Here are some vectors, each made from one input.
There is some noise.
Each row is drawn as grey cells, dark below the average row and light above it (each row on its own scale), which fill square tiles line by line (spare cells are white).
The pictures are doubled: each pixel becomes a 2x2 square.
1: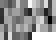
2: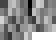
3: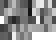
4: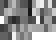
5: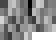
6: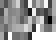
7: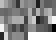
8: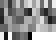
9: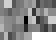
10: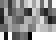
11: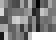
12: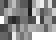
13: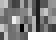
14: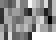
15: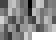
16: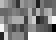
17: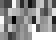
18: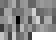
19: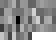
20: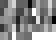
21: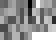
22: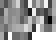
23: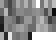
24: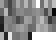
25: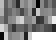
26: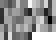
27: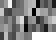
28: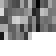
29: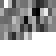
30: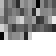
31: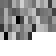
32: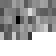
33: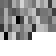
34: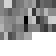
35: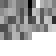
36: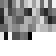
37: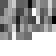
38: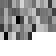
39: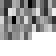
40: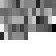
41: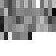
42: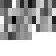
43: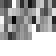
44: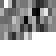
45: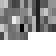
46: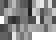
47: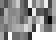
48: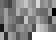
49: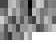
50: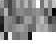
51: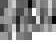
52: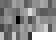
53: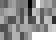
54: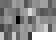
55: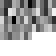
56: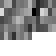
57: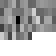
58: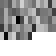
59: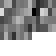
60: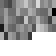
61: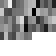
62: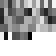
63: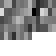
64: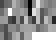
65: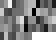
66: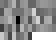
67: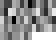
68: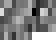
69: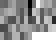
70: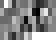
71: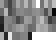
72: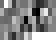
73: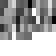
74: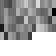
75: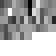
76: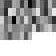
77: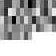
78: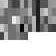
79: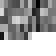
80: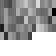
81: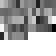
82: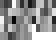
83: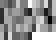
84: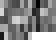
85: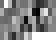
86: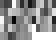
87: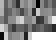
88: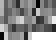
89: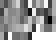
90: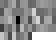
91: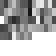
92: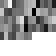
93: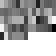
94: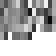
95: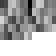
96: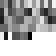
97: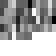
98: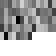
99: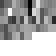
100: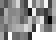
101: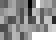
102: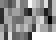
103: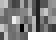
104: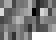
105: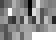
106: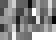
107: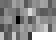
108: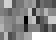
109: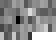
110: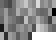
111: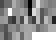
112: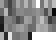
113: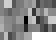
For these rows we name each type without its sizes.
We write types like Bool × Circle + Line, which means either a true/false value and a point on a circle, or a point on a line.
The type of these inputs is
Bool × Bool × Bool + Line.
